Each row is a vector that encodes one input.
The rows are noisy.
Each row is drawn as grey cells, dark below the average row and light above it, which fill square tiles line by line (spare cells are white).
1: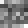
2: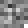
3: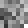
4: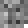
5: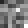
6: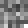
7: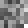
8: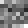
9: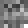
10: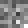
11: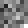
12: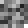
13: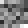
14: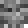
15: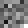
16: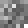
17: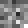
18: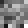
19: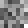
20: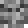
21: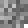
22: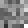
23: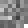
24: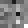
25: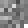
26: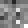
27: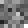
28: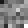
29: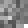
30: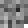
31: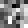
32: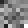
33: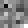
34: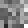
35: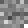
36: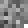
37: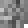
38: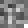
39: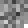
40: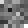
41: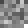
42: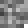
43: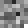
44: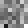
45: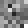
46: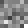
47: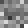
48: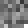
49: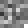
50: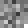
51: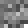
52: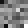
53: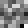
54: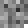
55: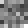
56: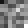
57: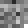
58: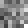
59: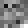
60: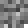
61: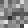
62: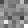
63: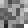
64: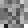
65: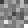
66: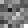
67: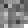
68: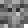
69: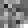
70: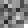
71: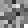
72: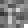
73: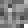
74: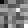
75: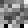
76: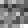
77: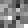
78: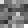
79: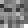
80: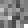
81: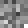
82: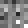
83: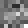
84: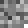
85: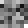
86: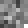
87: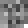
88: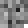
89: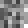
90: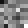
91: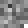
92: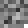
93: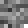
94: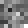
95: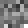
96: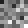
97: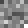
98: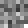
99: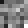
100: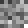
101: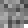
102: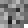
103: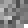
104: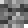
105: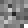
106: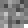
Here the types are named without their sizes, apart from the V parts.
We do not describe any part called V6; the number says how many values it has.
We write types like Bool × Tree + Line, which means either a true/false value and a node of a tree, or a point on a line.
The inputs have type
Bool × (Line + V6).
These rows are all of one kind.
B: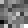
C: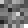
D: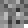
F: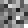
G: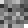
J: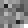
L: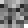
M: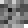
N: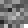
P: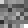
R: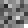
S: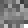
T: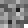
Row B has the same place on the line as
C, G, L and P.
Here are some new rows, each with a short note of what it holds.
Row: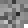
a true/false value and a value of V6
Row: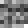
a point on a line and a true/false value
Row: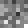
a true/false value and a value of V6
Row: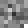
a true/false value and a value of V6
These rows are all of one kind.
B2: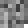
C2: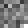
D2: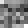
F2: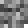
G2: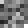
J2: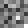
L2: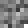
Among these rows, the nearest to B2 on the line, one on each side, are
C2 and L2.
